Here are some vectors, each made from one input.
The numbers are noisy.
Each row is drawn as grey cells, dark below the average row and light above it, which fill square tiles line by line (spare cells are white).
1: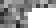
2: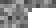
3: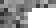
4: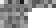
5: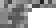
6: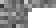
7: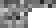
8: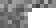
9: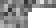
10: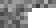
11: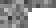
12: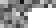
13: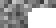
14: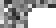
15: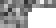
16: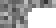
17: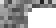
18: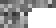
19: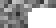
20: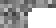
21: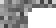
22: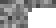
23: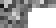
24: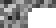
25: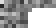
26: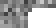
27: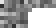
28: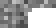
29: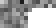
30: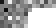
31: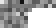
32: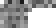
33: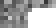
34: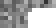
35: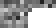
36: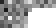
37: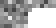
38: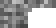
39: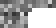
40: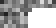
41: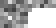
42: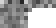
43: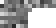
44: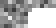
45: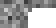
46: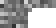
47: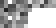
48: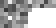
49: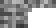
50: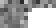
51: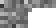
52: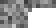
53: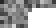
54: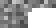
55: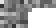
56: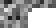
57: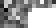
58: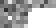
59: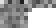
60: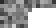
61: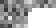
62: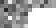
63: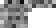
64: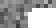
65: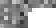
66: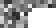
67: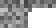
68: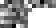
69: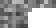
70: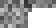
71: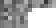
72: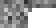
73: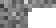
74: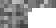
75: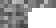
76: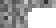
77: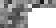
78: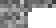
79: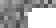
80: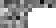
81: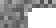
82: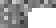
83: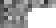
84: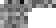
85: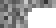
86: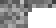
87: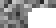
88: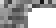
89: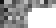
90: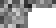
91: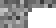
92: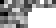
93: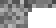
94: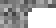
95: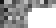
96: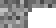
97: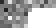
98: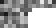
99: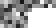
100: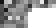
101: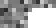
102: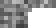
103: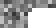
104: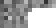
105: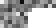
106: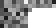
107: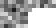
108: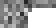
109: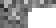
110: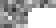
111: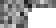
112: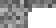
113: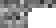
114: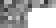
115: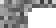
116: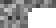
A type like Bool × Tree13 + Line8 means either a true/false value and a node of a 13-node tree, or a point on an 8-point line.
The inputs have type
Line9.
